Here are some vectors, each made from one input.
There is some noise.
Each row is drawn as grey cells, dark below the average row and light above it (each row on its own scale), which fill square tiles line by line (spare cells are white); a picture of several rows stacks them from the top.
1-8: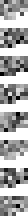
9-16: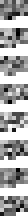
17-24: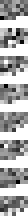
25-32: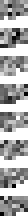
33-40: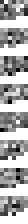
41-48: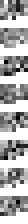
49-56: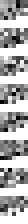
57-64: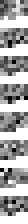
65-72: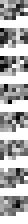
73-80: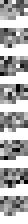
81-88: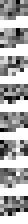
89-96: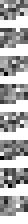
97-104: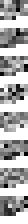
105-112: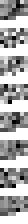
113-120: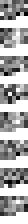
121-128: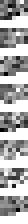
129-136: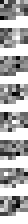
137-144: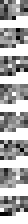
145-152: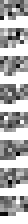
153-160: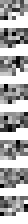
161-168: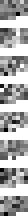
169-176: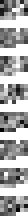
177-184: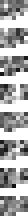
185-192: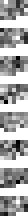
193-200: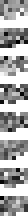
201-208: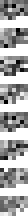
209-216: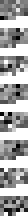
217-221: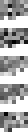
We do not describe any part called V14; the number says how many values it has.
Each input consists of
three true/false values, together with either a point on an 8-point line, or a value of V14.
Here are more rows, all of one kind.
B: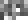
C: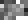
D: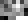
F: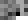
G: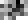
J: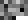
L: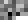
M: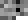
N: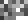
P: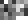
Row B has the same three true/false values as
C, D, N and P.
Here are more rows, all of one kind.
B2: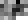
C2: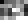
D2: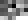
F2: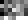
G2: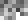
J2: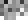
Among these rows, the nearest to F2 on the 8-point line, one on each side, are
B2 and C2.
